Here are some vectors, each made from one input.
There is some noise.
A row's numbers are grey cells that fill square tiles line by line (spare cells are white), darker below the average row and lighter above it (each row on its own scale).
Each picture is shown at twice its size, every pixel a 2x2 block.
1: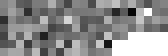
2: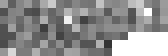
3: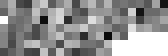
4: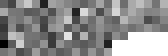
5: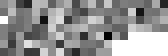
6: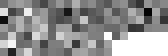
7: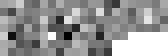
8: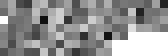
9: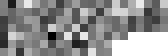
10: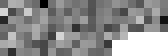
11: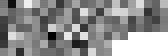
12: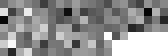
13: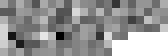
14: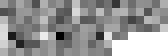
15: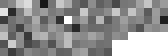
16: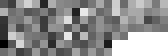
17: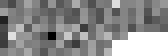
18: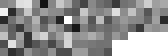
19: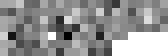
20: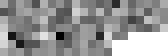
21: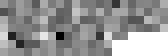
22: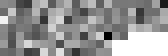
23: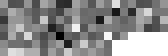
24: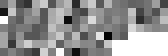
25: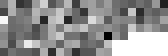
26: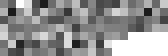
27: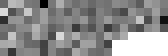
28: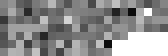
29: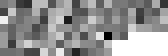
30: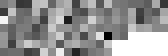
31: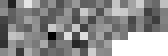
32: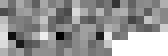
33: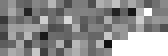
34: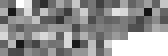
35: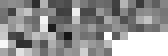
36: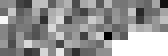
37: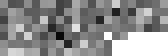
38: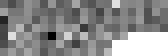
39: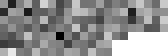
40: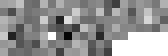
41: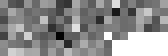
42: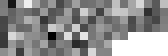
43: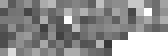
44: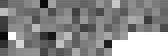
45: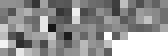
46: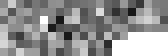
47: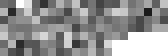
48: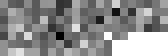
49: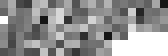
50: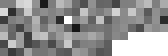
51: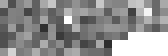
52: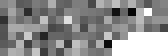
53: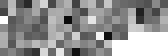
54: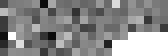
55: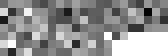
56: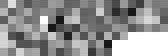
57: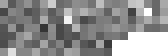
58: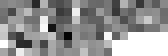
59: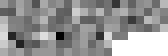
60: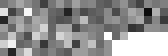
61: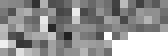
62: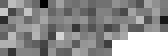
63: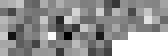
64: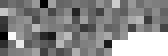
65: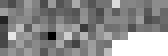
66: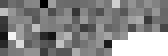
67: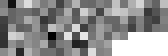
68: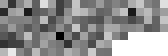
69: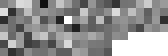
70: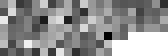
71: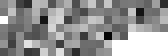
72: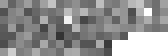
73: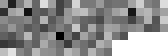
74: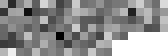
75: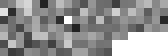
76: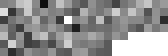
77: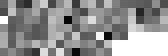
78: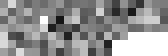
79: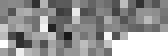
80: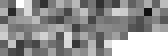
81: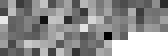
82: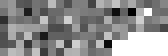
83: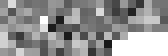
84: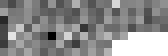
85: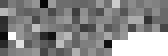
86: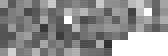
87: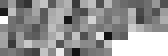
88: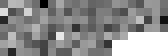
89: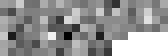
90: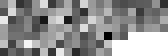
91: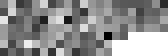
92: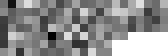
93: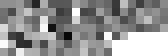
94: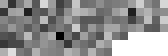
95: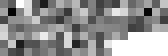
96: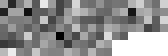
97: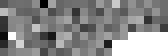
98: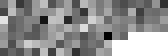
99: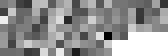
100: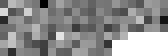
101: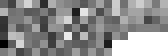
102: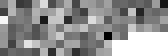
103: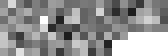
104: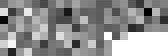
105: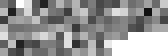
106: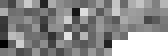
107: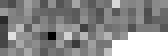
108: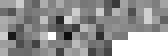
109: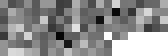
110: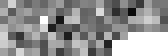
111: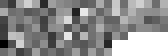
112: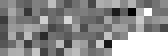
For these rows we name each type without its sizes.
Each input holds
either a point on a line, or four true/false values.
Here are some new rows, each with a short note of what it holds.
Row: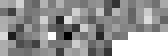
four true/false values
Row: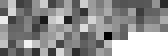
a point on a line
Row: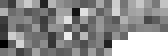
four true/false values
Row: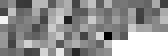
a point on a line
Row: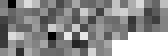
four true/false values
